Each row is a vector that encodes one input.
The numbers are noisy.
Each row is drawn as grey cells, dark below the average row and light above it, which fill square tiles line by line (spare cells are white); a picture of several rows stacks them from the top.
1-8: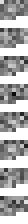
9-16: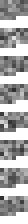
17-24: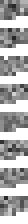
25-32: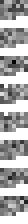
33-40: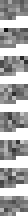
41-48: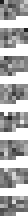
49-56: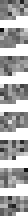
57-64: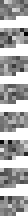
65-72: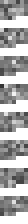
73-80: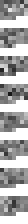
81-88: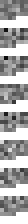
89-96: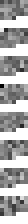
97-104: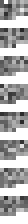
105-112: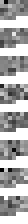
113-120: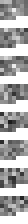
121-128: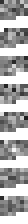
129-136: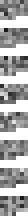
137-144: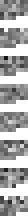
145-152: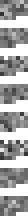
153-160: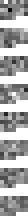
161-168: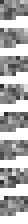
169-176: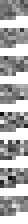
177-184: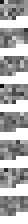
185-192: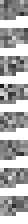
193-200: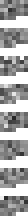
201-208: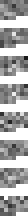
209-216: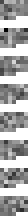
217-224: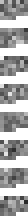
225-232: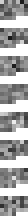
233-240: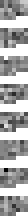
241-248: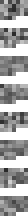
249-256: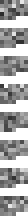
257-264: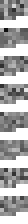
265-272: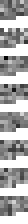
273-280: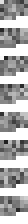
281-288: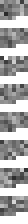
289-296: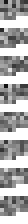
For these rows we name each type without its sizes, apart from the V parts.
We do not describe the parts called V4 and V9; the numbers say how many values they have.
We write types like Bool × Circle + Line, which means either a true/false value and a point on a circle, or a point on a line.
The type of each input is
(Circle + Unit) × Label × V4 × V9.
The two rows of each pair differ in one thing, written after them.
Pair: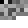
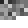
the value of V4
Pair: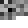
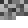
the value of V9
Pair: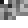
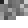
the label
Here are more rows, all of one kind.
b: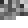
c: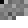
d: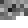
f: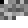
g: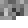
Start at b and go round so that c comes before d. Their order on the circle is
b, c, g, f, d.
